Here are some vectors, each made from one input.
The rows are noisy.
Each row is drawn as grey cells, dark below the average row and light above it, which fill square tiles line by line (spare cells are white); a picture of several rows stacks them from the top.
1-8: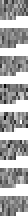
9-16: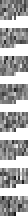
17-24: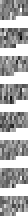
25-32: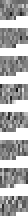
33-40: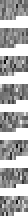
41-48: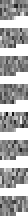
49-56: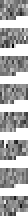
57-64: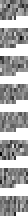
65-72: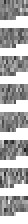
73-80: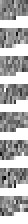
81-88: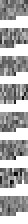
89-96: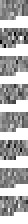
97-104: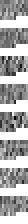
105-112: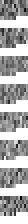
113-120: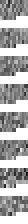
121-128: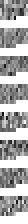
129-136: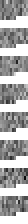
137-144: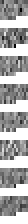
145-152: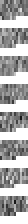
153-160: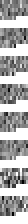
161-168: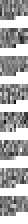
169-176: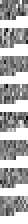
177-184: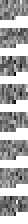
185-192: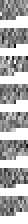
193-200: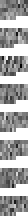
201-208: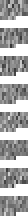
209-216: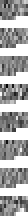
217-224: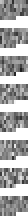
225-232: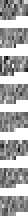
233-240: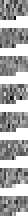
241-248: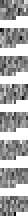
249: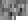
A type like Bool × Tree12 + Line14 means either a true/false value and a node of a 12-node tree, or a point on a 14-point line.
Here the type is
Circle9 × Circle9 + (Line5 + Tree10) × Tree10.
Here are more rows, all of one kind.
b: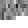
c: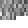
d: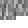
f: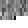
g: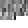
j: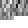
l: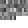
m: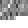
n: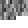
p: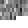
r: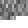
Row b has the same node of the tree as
c, f and p.
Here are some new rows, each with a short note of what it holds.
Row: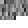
a point on a 5-point line and a node of a 10-node tree
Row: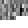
a node of each of two 10-node trees
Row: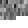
a point on each of two 9-point circles
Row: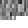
a point on a 5-point line and a node of a 10-node tree
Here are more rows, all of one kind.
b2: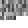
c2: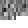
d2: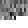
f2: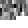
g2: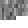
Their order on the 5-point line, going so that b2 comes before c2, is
f2, b2, d2, g2, c2.
